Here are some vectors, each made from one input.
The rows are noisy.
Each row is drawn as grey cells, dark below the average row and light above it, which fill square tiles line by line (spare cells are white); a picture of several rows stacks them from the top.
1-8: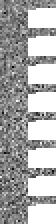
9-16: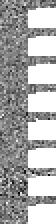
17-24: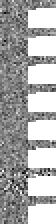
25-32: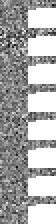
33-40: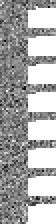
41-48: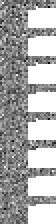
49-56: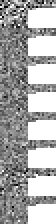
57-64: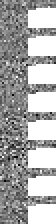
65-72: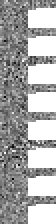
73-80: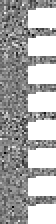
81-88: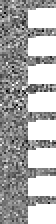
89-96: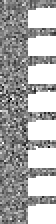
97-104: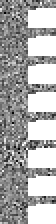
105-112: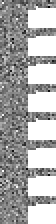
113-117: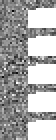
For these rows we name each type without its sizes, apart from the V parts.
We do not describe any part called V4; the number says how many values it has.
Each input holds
a point on a line and a true/false value, together with either a point on a line, or a value of V4.
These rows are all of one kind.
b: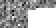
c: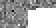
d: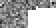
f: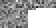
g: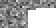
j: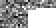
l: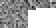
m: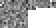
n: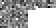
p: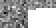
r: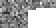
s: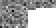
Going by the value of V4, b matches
c and s.
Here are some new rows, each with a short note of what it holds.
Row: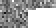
a point on a line, a true/false value and a value of V4
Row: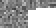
a point on each of two lines and a true/false value
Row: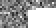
a point on each of two lines and a true/false value
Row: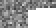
a point on each of two lines and a true/false value
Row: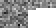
a point on a line, a true/false value and a value of V4
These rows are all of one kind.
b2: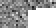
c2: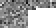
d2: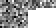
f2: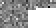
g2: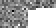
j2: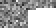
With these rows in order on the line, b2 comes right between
f2 and j2.
